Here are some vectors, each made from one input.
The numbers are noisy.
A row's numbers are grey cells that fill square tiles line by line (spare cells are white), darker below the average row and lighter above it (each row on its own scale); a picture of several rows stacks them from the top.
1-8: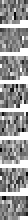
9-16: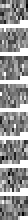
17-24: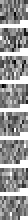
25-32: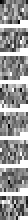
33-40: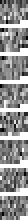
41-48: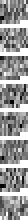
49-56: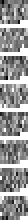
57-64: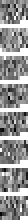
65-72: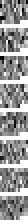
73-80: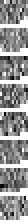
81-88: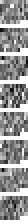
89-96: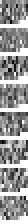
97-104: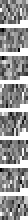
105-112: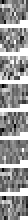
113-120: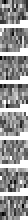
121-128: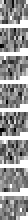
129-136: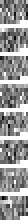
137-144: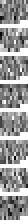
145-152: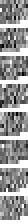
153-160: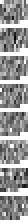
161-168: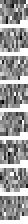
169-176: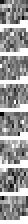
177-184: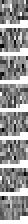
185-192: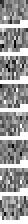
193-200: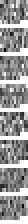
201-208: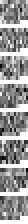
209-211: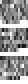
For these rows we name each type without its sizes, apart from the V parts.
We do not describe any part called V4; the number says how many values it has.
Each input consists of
a label and a value of V4, together with either a label, or a point on a line.
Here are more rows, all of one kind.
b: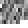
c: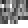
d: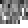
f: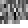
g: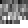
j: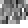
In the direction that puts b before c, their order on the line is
d, f, b, c, j, g.
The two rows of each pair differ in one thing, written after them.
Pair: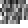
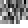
the label
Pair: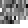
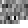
the place on the line
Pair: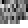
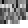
the value of V4
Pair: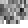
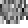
the value of V4
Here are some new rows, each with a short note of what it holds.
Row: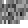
two labels and a value of V4
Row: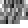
a label, a point on a line and a value of V4
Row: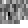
two labels and a value of V4
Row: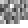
a label, a point on a line and a value of V4
